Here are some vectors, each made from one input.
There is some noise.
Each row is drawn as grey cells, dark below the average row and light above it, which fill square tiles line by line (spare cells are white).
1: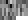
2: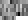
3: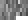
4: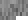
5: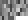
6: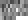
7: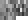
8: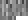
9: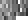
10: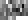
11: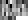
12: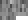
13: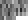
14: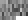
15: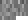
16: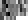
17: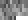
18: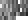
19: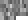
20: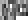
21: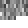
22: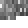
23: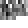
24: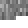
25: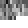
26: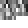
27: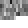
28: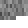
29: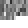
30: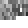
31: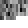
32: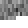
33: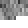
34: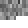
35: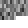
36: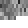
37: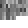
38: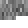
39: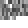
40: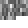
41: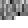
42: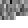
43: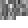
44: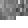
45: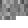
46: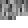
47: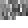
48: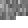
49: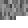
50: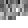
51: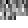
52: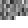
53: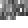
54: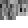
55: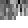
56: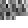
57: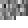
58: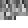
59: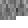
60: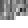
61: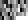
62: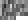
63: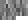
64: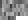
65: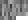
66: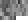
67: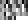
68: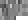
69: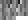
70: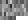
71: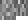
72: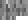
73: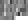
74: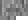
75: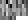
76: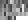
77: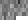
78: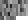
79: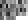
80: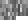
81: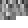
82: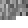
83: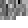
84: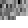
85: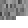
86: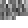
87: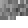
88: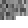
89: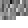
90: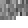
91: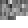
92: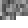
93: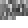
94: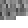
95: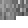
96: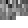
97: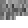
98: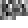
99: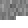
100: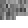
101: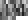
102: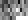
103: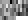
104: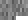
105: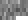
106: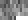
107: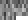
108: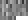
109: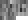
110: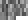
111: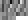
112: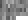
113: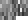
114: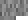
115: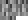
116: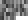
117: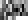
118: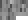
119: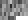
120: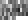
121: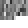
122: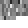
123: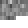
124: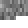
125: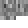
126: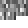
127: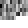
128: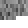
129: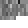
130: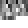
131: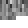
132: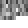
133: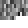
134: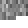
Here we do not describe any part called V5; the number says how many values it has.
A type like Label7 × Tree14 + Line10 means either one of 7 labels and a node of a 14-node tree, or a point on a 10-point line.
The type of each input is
Bool × (Circle9 + V5).
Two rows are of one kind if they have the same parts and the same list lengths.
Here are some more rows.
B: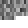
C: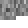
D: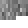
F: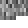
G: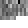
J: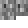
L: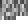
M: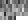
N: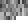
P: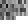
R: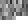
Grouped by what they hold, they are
B, C, D, F, L, P, R
G, J, M, N

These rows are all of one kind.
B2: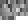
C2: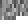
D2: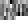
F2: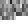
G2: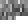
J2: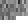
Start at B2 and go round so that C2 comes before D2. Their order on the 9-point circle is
B2, G2, C2, D2, F2, J2.
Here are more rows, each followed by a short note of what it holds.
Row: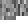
a point on a 9-point circle and a true/false value
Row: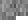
a point on a 9-point circle and a true/false value
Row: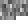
a true/false value and a value of V5
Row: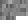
a point on a 9-point circle and a true/false value
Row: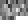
a point on a 9-point circle and a true/false value
